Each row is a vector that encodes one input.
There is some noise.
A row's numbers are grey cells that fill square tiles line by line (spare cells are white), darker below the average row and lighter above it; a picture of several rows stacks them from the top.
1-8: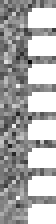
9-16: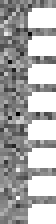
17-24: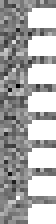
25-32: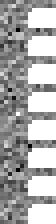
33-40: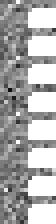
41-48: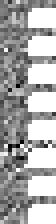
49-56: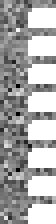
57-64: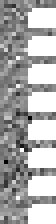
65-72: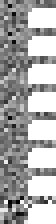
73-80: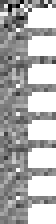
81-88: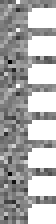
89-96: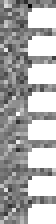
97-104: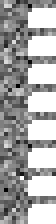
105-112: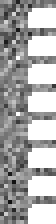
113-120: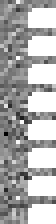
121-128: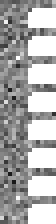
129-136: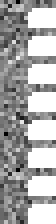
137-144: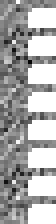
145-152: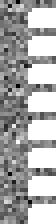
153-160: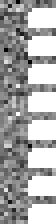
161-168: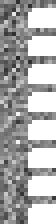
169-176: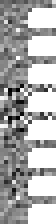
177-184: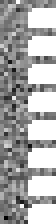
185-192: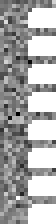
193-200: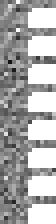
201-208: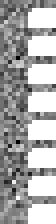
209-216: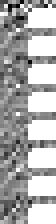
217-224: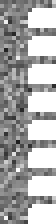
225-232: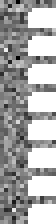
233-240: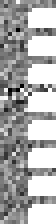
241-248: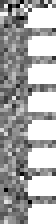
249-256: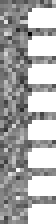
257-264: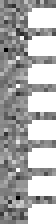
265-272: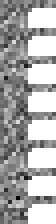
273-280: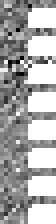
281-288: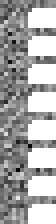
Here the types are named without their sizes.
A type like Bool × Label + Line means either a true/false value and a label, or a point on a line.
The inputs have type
Tree + Unit.
